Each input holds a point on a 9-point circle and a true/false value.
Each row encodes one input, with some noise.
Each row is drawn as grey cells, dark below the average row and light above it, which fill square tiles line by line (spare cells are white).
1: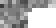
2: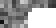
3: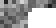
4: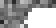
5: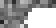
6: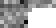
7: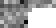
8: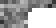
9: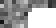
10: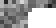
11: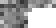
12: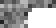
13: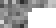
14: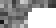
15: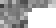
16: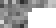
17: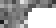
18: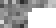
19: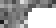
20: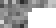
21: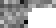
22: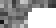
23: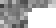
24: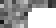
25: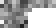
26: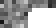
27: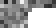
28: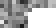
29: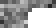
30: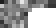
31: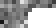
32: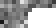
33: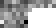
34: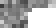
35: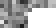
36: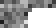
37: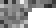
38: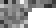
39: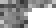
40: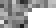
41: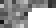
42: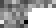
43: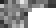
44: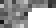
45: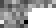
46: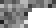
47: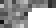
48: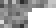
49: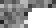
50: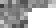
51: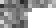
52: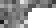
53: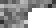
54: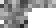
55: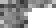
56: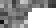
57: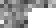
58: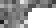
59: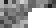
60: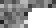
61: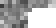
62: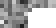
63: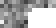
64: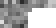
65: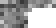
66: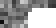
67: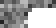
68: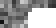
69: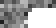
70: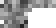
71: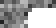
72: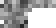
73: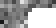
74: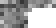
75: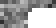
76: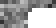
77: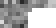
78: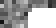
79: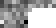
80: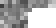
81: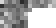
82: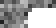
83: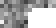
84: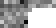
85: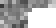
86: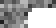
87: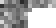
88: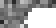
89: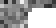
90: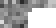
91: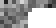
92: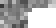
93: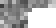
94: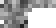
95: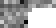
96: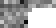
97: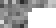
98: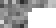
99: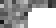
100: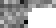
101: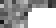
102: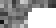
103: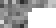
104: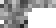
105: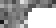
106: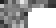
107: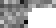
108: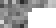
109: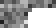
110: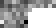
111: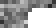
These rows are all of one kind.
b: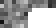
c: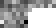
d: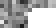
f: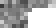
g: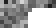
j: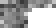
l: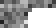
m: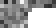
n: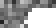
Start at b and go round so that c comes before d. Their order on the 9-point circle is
b, c, m, g, d, l, f, n, j.
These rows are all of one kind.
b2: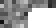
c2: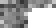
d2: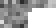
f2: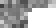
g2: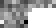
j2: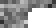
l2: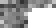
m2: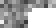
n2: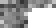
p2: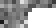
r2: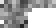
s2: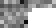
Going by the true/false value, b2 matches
j2 and p2.
